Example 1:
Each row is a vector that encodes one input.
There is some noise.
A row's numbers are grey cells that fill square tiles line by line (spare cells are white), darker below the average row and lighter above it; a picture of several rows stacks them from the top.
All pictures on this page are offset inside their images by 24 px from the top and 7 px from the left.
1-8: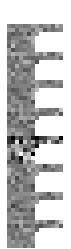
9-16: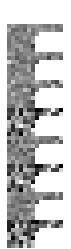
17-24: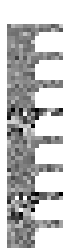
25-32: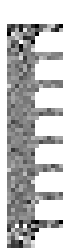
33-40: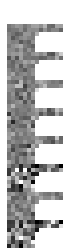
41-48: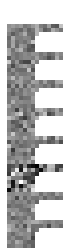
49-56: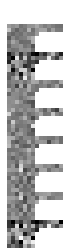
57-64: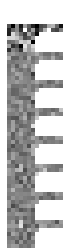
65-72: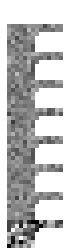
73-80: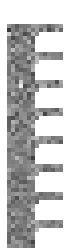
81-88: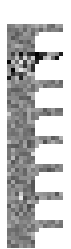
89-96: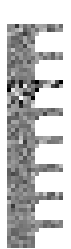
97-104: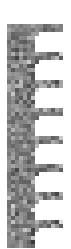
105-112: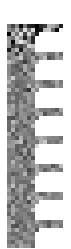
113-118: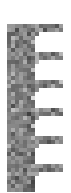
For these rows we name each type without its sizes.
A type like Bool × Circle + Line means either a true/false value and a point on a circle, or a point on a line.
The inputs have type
(Bool × Bool × Bool × Bool + Unit) × Line + Label.
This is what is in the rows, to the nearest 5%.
About 15% of them hold a label. The rest hold a point on a line, together with either a fixed value, or four true/false values.
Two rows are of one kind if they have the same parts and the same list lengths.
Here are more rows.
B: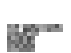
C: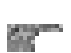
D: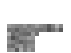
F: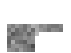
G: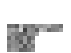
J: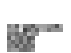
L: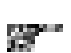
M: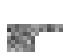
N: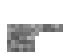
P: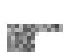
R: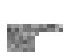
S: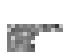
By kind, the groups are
B, G, J, P
C, D, F, M, N, R, S
L

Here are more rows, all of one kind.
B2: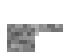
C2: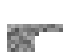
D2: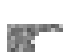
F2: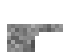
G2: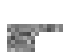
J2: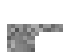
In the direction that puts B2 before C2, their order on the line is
G2, F2, B2, J2, C2, D2.
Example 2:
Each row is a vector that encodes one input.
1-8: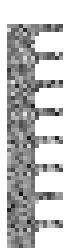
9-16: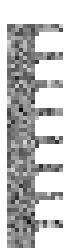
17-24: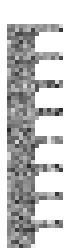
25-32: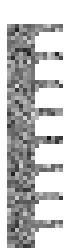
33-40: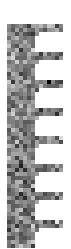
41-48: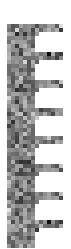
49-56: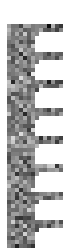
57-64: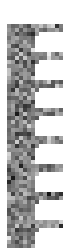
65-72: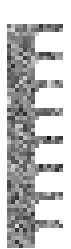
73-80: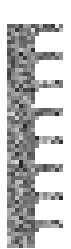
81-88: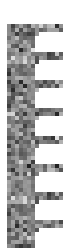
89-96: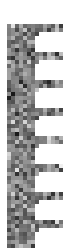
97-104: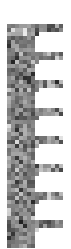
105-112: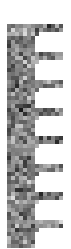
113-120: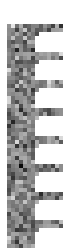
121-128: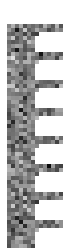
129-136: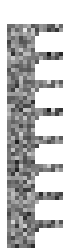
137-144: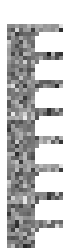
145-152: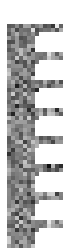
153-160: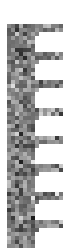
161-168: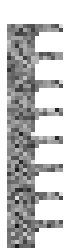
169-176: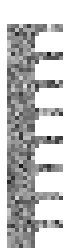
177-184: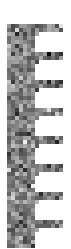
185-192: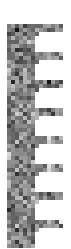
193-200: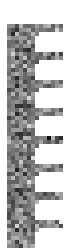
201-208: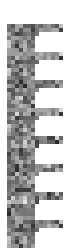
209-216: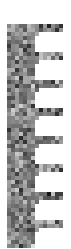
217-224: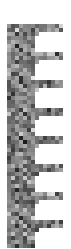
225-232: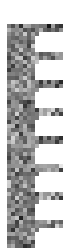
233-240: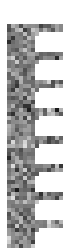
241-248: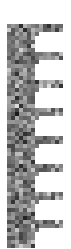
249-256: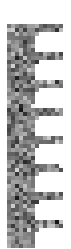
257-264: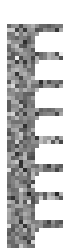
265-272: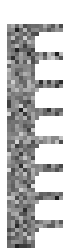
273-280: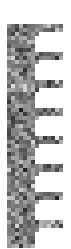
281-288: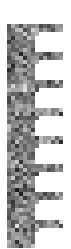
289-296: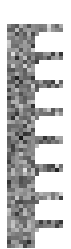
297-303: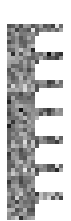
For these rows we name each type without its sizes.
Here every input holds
either a label, or a point on a line, or a node of a tree.
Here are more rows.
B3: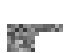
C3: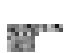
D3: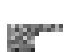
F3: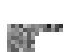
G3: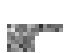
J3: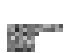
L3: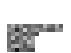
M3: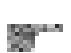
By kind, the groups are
B3, F3, G3
C3, M3
D3, J3, L3

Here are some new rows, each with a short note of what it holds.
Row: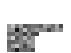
a point on a line
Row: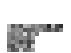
a node of a tree
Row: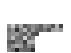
a point on a line
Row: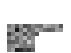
a point on a line
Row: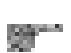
a label
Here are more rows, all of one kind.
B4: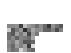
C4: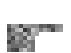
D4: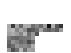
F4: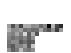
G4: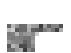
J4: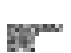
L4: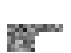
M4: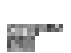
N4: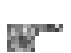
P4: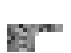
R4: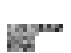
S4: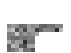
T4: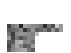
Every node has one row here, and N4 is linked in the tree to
J4 and M4.
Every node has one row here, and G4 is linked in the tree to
R4 and S4.
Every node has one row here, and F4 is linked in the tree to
B4 and D4.
